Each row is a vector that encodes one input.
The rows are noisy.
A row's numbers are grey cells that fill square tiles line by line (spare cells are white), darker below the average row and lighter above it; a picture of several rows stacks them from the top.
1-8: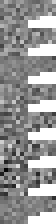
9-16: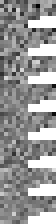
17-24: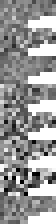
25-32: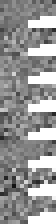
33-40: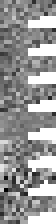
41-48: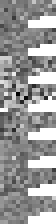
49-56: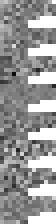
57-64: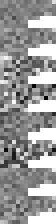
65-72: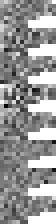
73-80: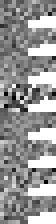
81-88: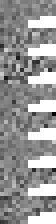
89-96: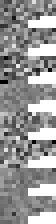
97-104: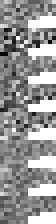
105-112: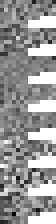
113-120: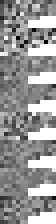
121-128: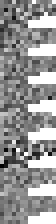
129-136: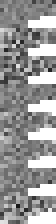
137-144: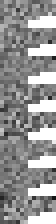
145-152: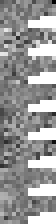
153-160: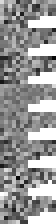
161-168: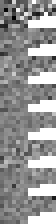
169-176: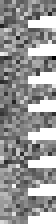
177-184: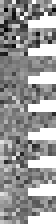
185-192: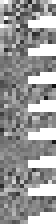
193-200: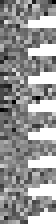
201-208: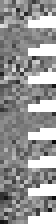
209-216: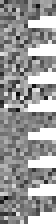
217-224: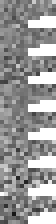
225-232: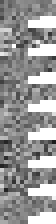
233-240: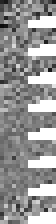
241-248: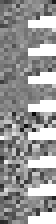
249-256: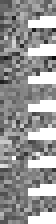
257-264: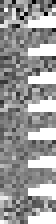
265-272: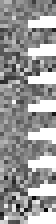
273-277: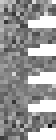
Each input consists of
a list of up to two points on a 9-point line.
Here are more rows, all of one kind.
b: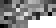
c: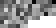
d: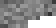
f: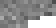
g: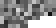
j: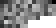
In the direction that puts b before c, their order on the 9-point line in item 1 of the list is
g, b, j, c, d, f.
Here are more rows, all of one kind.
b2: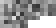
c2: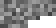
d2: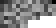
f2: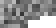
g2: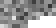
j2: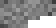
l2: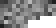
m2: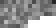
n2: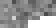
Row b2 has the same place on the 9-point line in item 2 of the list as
l2 and n2.
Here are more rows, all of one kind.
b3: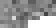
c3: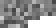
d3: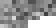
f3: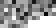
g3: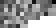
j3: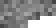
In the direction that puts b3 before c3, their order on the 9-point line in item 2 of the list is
f3, b3, d3, j3, g3, c3.
